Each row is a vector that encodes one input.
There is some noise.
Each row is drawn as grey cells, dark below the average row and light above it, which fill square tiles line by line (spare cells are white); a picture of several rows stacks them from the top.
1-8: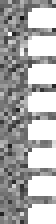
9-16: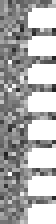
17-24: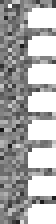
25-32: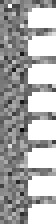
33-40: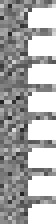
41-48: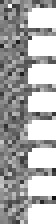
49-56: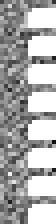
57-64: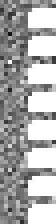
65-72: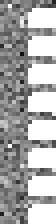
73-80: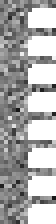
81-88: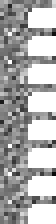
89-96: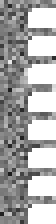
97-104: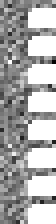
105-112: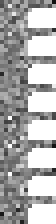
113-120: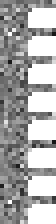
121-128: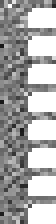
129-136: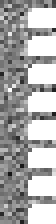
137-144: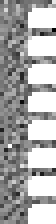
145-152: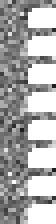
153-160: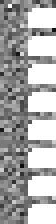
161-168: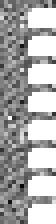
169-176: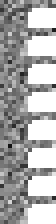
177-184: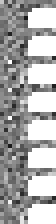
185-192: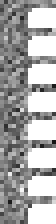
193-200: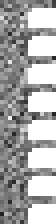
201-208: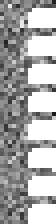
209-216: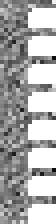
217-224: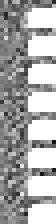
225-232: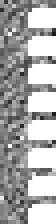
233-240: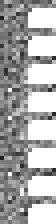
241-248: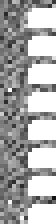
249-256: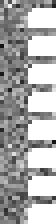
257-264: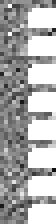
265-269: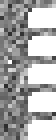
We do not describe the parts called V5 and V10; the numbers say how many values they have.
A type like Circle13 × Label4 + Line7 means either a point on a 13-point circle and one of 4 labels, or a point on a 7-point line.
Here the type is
Label11 + (Line4 + V5) × V10.
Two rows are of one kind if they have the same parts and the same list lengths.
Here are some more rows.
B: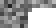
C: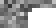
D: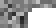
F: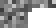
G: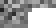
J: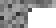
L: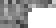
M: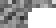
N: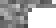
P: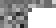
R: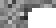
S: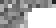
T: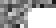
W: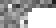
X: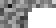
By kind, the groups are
B, C, D, F, G, M, R, X
J, L, N, P
S, T, W

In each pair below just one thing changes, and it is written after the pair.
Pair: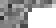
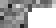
the value of V10
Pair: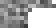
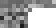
the value of V5
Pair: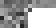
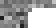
the value of V10
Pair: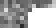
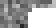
the value of V10
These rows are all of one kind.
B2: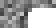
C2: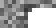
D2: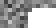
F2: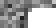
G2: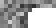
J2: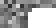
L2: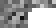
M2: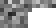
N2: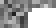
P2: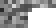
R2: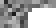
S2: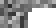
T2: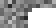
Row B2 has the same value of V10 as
C2, F2 and L2.
